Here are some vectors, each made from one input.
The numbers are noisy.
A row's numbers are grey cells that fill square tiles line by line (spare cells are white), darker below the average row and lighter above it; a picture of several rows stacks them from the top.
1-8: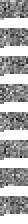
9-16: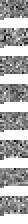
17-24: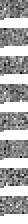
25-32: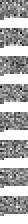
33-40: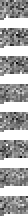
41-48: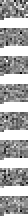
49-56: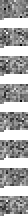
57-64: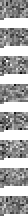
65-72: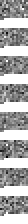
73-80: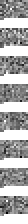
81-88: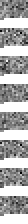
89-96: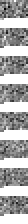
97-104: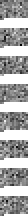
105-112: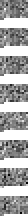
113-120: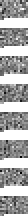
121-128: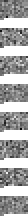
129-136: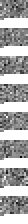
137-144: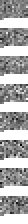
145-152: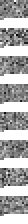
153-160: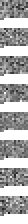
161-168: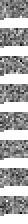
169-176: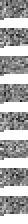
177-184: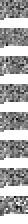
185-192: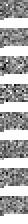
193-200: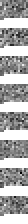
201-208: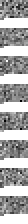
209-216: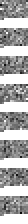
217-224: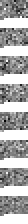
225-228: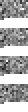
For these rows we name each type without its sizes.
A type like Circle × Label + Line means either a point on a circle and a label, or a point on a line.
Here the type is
(Bool × Bool × Bool × Bool + Unit) × (Tree + Unit).
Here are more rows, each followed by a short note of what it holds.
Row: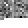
a node of a tree and four true/false values
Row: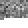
a node of a tree
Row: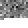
four true/false values
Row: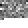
a node of a tree
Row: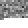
a node of a tree and four true/false values
